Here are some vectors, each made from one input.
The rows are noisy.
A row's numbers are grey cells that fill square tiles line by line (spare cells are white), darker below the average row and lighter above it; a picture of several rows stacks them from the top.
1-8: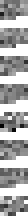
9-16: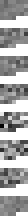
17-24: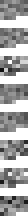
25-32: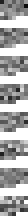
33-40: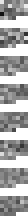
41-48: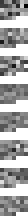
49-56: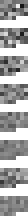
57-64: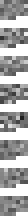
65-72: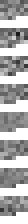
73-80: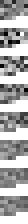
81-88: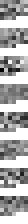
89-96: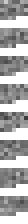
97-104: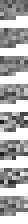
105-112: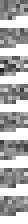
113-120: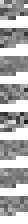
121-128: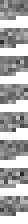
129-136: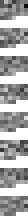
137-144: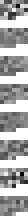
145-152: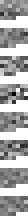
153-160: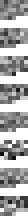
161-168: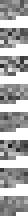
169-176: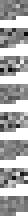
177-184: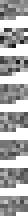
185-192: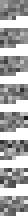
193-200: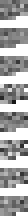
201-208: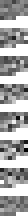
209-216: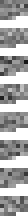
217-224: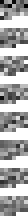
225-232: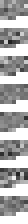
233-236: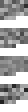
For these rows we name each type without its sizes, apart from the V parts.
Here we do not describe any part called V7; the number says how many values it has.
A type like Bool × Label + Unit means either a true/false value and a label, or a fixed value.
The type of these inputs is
(Bool × Bool × Bool + V7) × (Label + Line).
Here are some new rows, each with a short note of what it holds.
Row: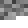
a point on a line and a value of V7
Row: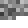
a label and three true/false values
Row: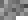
a label and three true/false values
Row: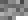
a point on a line and three true/false values
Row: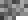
a point on a line and a value of V7
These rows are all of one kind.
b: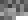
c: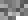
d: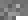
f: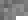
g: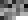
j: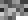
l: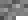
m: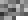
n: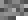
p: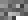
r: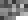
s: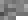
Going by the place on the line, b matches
f and m.
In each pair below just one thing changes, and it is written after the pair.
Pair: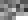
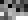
the value of V7
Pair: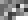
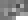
the label
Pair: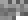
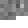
the value of V7
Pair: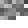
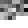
the value of V7
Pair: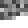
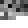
the label
